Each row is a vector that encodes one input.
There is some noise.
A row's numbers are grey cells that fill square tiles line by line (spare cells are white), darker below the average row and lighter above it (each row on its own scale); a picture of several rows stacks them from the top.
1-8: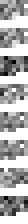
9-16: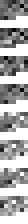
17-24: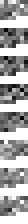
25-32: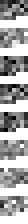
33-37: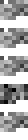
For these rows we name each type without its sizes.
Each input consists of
either a fixed value, or three true/false values.
